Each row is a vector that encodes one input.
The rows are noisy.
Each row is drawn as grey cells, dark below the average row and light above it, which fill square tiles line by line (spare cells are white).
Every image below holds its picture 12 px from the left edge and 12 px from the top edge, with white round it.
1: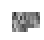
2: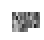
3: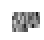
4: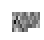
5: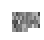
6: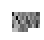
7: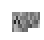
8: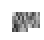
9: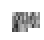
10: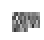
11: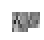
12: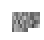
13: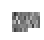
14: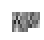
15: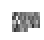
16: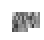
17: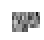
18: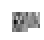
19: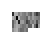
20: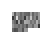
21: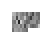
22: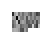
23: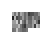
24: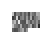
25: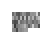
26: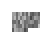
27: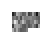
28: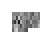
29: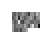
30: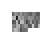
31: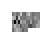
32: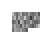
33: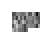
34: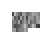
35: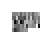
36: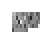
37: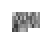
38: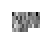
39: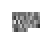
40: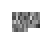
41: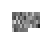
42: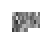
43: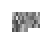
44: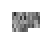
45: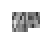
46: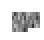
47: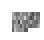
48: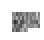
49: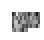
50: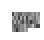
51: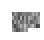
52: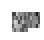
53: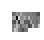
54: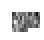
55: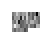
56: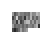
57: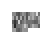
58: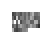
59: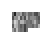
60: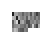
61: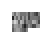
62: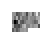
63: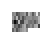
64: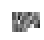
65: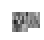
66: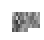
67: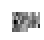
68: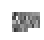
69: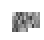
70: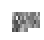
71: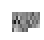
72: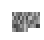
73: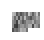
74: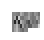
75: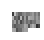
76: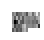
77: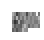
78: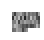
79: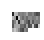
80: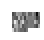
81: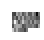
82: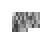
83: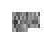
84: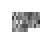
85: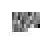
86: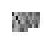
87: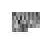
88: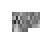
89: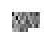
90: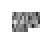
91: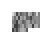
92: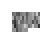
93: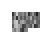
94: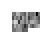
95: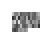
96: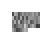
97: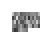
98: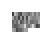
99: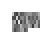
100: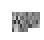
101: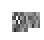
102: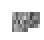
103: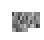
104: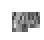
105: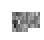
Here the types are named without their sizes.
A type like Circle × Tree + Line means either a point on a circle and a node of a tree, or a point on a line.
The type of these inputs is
Bool × Tree × (Tree + Unit).
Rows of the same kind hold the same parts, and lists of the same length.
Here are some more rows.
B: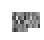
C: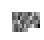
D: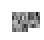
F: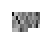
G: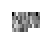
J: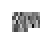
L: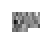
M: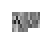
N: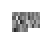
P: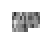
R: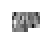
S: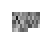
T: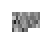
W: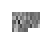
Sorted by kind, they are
B, C, D, G, J, N, P, R
F, L, M, S, T, W

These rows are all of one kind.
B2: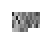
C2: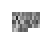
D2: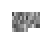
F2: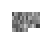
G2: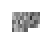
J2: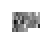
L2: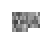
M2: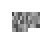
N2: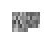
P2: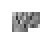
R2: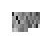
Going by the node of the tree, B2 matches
D2, F2, M2 and R2.
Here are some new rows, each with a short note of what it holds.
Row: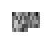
a node of each of two trees and a true/false value
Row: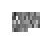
a node of each of two trees and a true/false value
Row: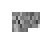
a node of a tree and a true/false value
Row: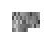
a node of each of two trees and a true/false value
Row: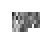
a node of each of two trees and a true/false value
